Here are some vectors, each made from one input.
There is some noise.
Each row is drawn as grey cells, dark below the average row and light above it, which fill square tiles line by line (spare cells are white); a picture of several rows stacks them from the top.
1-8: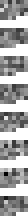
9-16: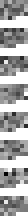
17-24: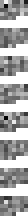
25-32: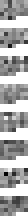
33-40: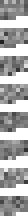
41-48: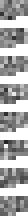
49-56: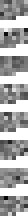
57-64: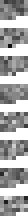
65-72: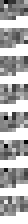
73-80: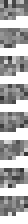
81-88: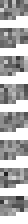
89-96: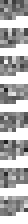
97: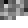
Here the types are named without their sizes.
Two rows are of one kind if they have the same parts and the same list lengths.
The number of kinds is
2.
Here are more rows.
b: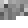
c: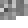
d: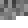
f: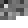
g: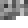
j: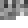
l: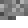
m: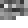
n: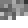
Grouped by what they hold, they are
b, c, d, f, l, m
g, j, n

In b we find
a point on a line and three true/false values.
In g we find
a point on each of two lines.
